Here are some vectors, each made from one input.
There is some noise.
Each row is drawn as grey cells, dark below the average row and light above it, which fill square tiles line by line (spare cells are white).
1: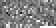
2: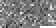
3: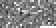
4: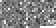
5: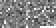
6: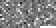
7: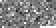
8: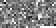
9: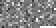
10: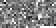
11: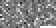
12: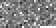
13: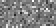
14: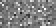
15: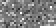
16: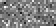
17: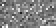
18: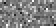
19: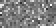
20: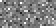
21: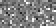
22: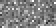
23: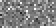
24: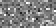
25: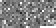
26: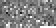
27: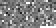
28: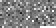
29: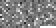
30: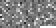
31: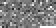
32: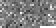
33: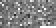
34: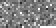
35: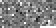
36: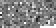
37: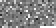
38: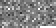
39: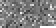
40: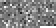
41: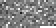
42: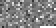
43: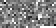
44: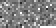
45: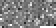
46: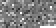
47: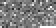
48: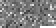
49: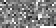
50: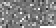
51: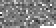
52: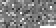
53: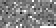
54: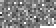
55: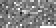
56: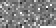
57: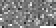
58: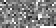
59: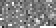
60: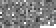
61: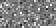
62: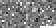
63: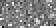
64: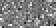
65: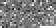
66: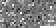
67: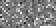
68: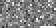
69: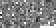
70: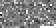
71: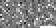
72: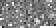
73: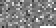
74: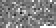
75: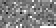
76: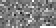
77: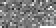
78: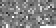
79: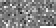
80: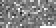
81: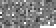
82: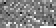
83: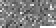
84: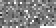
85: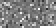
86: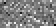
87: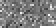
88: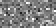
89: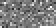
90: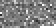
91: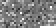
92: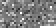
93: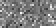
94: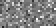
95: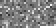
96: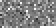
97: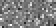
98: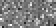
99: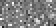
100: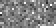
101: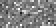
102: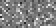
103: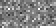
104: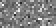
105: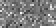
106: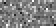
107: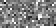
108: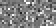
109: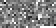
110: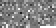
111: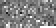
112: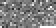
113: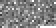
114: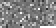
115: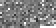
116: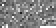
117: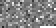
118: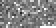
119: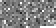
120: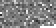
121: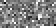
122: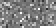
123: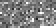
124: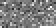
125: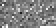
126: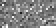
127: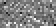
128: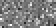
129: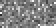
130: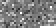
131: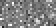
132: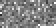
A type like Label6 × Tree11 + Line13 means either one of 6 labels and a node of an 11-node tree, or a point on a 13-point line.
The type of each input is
List2(Line9).
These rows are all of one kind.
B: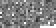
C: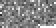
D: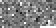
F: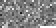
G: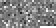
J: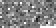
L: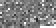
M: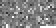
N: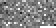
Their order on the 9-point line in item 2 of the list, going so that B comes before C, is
L, B, C, J, F, D, N, G, M.
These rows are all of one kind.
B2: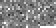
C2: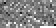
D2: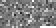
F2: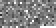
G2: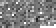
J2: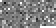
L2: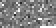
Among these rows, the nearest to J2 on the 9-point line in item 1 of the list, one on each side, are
F2 and G2.
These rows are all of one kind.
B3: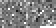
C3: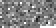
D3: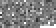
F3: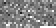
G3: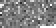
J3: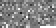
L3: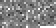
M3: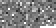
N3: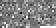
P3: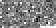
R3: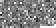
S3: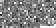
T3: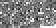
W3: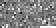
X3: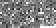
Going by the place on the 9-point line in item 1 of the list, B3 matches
C3, D3, M3 and P3.
